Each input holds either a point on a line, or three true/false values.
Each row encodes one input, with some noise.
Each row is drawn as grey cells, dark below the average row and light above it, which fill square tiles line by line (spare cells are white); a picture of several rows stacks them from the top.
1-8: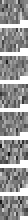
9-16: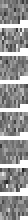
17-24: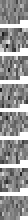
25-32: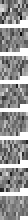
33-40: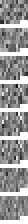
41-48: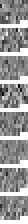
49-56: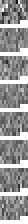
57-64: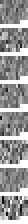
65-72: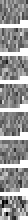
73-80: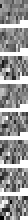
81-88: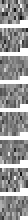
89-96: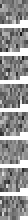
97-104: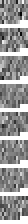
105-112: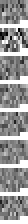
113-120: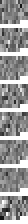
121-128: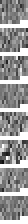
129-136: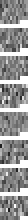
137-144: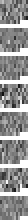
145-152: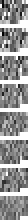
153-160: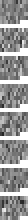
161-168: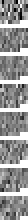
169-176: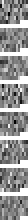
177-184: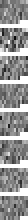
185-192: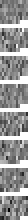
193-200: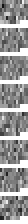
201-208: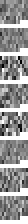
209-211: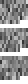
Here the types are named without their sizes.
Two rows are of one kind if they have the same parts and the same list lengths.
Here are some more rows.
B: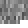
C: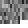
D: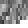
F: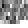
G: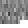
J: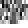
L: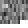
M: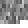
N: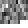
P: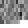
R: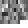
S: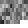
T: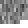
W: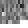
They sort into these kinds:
B, C, F, L, M, N, R
D, G, J, P, S, T, W

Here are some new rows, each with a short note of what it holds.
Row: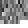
three true/false values
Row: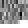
three true/false values
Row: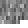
a point on a line
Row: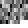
three true/false values
